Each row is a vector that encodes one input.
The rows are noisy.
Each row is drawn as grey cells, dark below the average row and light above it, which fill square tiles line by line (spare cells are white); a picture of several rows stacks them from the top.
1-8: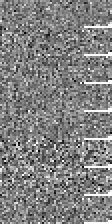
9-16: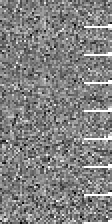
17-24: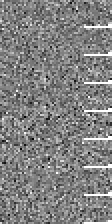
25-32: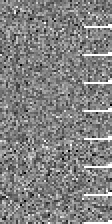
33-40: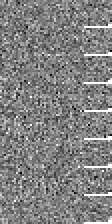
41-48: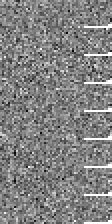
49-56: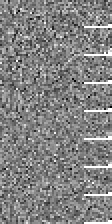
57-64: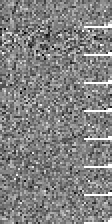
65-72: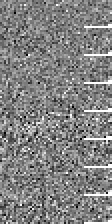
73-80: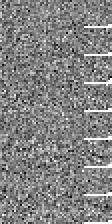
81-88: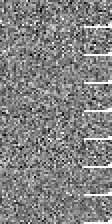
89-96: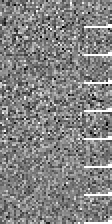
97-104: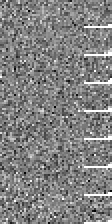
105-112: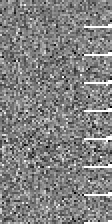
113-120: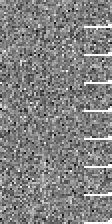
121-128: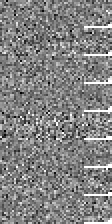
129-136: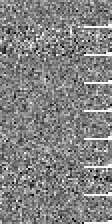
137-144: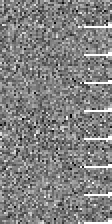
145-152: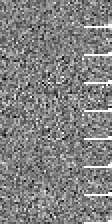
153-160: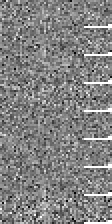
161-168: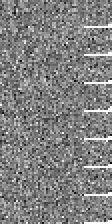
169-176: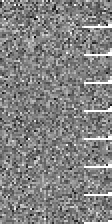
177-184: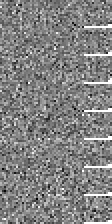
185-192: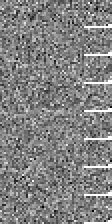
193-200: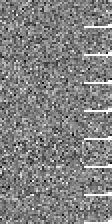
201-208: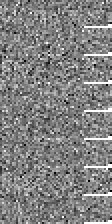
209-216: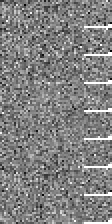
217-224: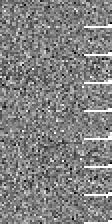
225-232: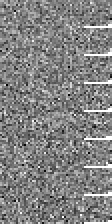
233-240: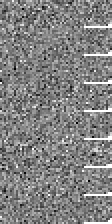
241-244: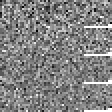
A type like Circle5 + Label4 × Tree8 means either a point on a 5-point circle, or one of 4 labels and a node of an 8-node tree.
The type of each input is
Bool × Line11 + Line15 × Line15.
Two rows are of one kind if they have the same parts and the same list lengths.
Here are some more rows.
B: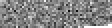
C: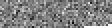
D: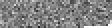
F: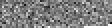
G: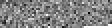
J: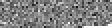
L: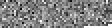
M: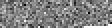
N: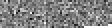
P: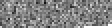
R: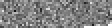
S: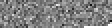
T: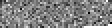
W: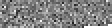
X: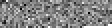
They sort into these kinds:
B, D, J, P, R, S
C, F, G, L, M, N, T, W, X

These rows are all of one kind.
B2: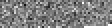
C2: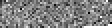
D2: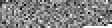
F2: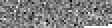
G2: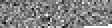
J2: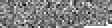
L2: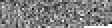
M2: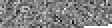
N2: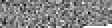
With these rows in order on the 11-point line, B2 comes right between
F2 and J2.
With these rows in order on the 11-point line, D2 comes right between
C2 and N2.
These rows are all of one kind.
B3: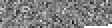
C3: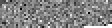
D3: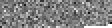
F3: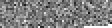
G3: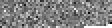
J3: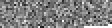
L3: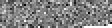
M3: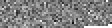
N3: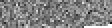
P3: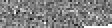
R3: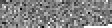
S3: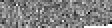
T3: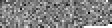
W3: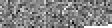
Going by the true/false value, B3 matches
M3, P3 and W3.
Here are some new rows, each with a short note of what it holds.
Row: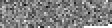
a point on an 11-point line and a true/false value
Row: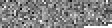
a point on an 11-point line and a true/false value
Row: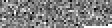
a point on an 11-point line and a true/false value
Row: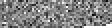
a point on each of two 15-point lines
